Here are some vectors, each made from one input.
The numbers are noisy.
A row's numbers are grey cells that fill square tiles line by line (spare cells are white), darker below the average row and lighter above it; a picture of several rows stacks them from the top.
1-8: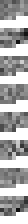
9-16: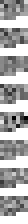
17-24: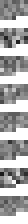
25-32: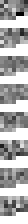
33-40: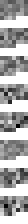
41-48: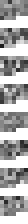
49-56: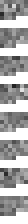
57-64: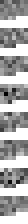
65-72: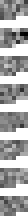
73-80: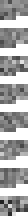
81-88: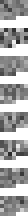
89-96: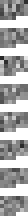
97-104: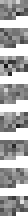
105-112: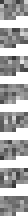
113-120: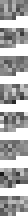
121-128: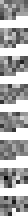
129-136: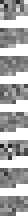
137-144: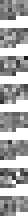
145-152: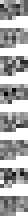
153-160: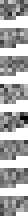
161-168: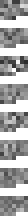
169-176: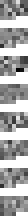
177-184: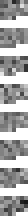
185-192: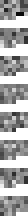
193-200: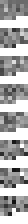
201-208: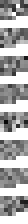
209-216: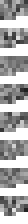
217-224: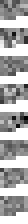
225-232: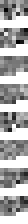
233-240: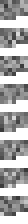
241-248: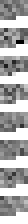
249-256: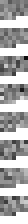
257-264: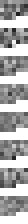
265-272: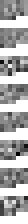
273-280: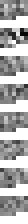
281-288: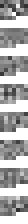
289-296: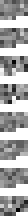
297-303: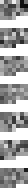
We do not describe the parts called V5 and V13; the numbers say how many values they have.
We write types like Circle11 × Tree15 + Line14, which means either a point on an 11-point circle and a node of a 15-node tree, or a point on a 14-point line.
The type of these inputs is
(Bool × Bool × Bool × Bool + Unit) × Label6 × V5 + V13.
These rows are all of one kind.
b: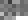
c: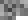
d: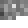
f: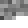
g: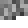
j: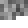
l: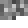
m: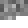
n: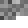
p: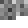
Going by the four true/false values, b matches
j, l and m.
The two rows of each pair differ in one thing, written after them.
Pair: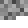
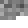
the value of V5
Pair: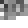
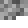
the value of V5
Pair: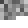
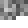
the label
